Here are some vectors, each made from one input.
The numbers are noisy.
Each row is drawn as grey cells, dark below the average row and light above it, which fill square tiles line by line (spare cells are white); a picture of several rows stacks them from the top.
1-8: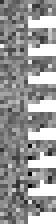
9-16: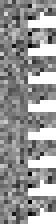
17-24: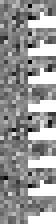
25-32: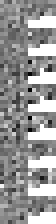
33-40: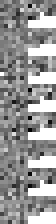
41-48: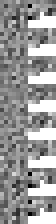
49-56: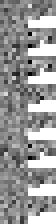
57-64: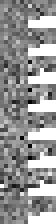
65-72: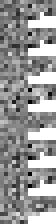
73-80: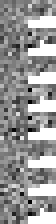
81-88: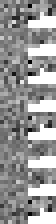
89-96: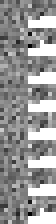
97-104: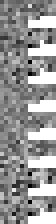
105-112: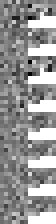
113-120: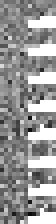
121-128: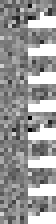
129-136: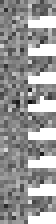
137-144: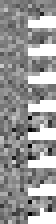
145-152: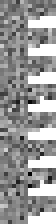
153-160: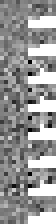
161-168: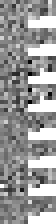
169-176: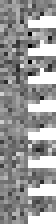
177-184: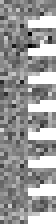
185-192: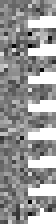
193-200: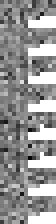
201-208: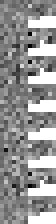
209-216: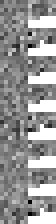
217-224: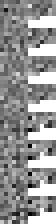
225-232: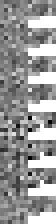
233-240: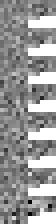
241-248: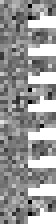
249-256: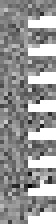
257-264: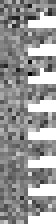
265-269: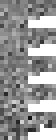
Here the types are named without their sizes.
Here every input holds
a true/false value, together with a list of points on a line.
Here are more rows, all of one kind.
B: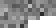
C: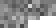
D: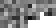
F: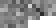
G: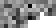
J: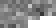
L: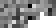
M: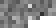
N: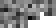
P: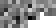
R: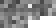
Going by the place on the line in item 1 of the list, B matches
C and L.
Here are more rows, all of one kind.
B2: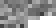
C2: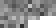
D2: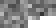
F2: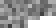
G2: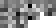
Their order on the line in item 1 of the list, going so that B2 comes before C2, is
F2, B2, C2, G2, D2.
